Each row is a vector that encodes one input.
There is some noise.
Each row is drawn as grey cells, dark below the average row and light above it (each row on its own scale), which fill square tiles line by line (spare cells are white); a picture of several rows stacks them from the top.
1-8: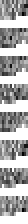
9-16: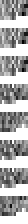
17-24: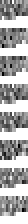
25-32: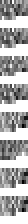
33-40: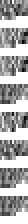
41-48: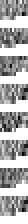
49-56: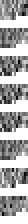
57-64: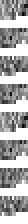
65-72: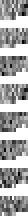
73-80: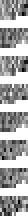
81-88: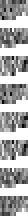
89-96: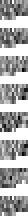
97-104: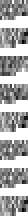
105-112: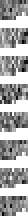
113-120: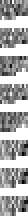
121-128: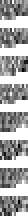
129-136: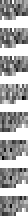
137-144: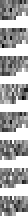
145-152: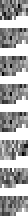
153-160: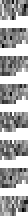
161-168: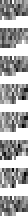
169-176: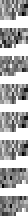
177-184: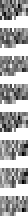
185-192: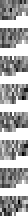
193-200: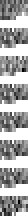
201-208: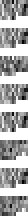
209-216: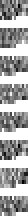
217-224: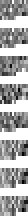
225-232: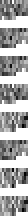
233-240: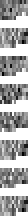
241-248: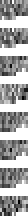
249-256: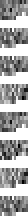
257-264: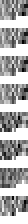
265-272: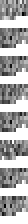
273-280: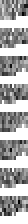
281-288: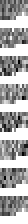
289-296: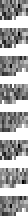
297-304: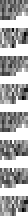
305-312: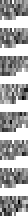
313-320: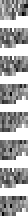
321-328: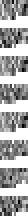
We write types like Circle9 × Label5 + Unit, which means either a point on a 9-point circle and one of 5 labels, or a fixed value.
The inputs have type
Line10.
